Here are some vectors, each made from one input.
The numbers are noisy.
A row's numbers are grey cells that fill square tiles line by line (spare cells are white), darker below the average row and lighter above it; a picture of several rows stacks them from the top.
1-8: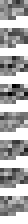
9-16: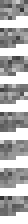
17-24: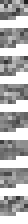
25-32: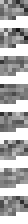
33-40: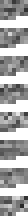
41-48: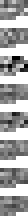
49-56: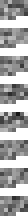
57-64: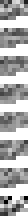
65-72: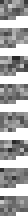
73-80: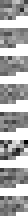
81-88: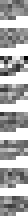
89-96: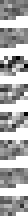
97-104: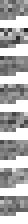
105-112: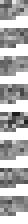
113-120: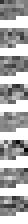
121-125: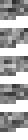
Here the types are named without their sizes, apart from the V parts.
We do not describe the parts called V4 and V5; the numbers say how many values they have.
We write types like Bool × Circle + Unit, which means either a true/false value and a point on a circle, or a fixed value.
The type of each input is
Bool × (Line × V4 + V5).
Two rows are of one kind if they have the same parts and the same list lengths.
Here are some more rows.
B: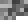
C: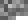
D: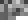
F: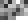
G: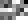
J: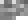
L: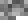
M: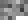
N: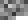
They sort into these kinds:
B, C, D, F, N
G, J, L, M

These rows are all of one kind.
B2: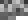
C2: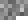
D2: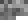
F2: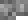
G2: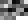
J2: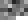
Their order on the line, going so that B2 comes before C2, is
G2, F2, B2, D2, C2, J2.
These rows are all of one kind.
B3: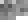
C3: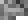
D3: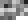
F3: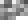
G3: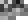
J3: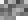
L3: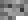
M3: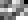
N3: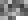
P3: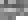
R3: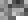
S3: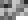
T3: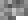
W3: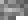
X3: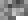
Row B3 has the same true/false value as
G3, L3, N3 and S3.
